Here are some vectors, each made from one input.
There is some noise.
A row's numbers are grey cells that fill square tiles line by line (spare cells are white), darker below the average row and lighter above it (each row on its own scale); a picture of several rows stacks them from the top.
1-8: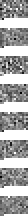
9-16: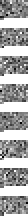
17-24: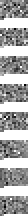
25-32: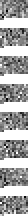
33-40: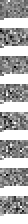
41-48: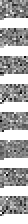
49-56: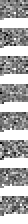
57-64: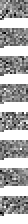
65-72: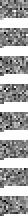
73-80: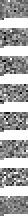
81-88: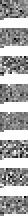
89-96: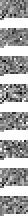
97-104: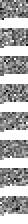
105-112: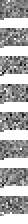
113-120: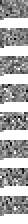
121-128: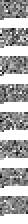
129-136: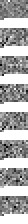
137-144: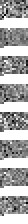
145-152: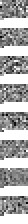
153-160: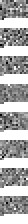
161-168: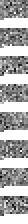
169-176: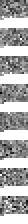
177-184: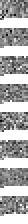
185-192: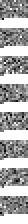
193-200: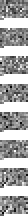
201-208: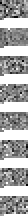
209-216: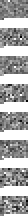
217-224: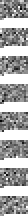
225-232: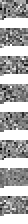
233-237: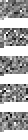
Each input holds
a point on a 19-point circle, one of 10 labels and a true/false value.
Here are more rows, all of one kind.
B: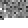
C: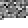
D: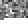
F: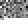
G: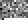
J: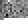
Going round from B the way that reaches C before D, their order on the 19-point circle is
B, C, J, D, G, F.
